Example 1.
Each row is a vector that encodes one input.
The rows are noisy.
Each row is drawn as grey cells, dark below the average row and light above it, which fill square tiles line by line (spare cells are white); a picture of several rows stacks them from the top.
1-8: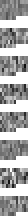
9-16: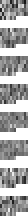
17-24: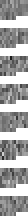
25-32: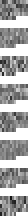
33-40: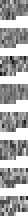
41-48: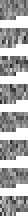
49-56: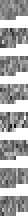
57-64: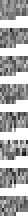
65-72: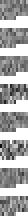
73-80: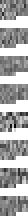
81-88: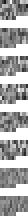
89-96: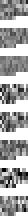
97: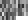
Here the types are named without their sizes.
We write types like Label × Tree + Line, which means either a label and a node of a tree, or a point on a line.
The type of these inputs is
List(Line).
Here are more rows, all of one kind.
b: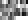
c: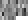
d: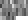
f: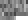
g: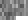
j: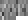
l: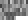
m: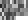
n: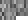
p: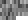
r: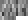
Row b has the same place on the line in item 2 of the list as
d, f and n.
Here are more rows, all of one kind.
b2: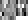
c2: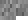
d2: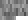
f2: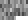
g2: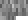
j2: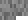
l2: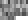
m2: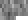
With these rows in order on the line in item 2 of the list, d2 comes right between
b2 and c2.
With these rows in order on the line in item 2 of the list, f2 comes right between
c2 and g2.
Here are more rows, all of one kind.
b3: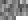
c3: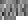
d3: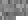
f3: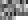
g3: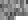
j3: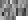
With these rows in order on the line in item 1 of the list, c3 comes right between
f3 and g3.
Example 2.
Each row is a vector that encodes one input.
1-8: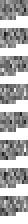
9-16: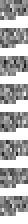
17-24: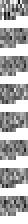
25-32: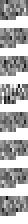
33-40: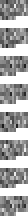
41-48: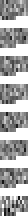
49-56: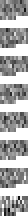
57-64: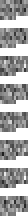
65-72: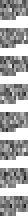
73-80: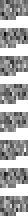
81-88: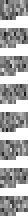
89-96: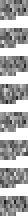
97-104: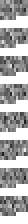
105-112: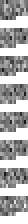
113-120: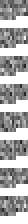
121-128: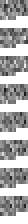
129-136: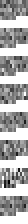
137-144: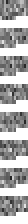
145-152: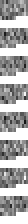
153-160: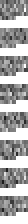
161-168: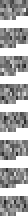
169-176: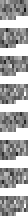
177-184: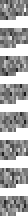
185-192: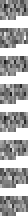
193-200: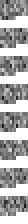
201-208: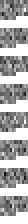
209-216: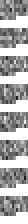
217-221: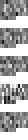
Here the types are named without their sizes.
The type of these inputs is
List(Line).
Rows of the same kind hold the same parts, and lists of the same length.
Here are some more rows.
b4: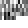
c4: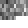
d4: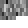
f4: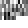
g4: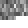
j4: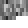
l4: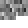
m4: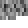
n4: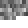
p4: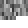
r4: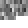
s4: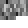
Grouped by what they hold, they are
b4, f4
c4, d4, g4, j4, n4, p4, s4
l4, m4, r4

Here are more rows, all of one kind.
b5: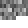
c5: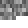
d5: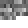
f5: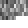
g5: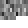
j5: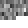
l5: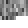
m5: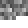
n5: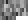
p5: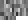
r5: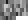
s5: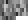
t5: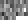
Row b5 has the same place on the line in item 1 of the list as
c5, d5 and m5.
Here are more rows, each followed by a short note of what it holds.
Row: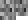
a list of one item
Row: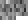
a list of one item
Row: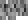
a list of one item
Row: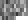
a list of two items
